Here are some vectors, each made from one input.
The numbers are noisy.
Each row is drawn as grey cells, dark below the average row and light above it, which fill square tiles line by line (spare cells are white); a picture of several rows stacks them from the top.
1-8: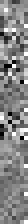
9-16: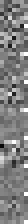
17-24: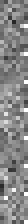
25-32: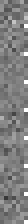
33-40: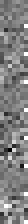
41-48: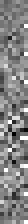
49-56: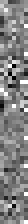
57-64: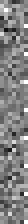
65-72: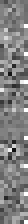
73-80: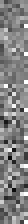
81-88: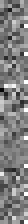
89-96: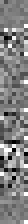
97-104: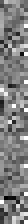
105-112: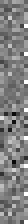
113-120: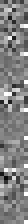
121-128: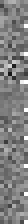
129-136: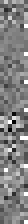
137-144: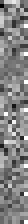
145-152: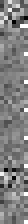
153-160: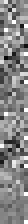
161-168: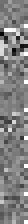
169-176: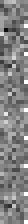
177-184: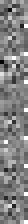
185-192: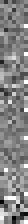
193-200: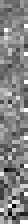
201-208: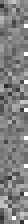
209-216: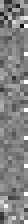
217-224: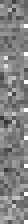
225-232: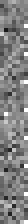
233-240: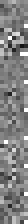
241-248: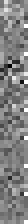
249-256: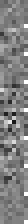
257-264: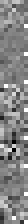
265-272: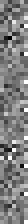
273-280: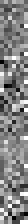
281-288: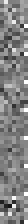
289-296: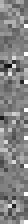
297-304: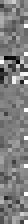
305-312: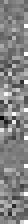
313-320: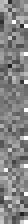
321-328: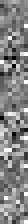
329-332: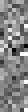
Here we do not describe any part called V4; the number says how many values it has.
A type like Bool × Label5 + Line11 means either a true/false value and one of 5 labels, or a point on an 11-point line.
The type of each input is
Bool × V4 + List2(Line11).
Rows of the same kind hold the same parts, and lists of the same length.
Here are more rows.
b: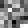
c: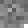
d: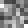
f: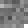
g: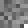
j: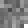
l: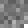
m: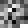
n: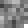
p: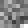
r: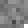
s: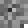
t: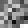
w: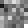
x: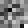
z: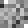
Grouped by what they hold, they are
b, c, g, l, m, n, w
d
f, j, p, r, s, t, x
z

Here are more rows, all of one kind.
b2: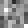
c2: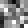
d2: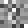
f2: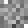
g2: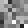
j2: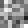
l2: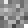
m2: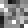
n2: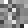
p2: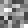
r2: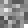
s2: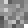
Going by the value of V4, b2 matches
c2 and j2.
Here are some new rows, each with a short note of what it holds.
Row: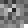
a list of one item
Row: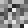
the empty list
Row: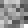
the empty list
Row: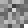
the empty list
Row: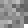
the empty list
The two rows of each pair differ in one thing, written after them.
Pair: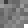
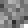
the place on the 11-point line in item 1 of the list
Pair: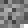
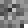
the place on the 11-point line in item 2 of the list
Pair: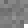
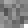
the place on the 11-point line in item 1 of the list
